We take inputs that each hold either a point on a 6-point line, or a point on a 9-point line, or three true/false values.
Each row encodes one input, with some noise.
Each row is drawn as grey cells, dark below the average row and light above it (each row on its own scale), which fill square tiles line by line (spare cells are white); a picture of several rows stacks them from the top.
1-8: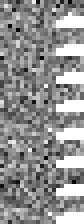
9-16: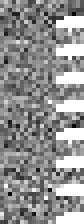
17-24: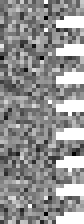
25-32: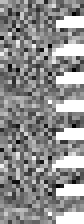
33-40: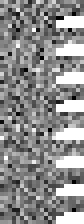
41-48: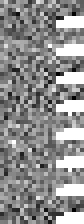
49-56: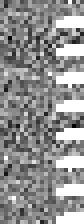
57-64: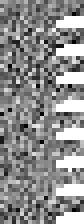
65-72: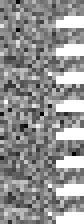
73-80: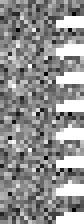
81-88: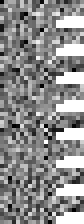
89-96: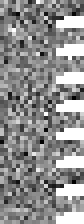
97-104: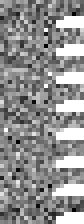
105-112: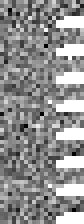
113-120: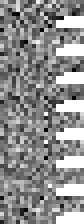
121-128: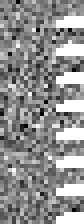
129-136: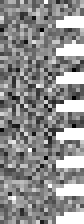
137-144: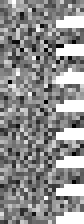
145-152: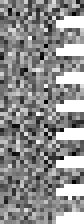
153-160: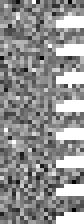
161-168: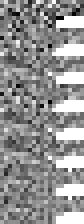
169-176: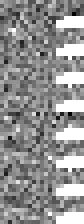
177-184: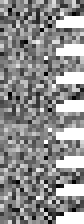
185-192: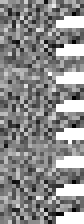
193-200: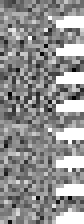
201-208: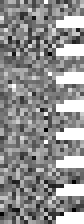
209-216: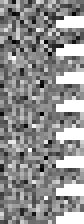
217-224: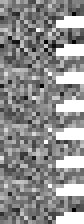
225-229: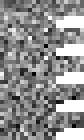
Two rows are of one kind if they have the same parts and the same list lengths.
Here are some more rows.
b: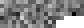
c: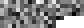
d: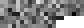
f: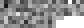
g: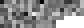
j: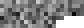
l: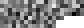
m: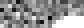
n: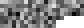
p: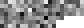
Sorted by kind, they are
b, c, d, j, l, n
f, m
g, p

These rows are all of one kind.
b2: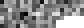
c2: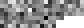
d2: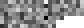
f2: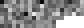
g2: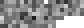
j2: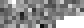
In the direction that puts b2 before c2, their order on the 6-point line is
f2, b2, g2, d2, c2, j2.
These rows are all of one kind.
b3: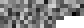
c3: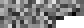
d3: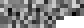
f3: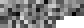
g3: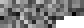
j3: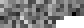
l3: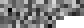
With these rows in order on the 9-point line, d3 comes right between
b3 and l3.
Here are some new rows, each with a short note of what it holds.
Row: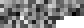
a point on a 9-point line
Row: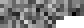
a point on a 9-point line
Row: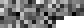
a point on a 9-point line
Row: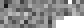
three true/false values
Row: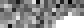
three true/false values
